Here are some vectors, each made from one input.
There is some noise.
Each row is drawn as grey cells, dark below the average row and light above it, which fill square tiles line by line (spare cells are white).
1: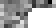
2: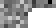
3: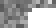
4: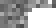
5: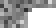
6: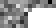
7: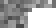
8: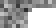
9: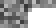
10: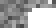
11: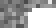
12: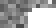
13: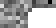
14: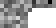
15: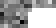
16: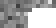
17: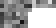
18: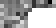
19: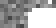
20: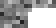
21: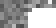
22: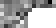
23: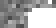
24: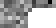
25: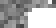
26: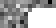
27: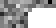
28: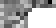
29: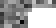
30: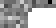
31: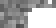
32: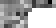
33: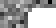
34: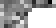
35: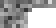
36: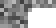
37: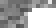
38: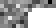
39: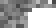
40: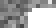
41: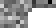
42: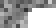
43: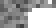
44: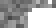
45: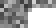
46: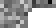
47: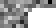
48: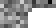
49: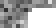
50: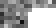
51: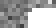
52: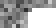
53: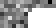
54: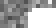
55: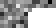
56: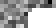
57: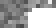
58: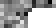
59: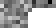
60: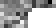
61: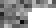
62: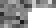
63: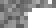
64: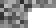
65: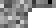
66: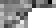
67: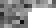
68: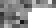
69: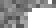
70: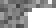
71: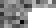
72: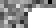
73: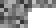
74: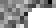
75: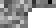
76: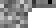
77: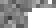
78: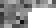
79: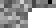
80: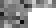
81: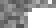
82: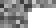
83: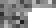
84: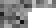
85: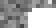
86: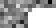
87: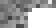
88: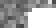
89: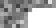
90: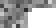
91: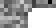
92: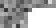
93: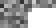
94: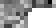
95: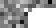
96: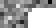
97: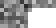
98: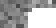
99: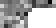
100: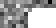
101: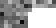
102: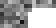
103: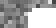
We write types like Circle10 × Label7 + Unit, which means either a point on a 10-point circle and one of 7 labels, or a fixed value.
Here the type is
Bool × Bool × Bool.
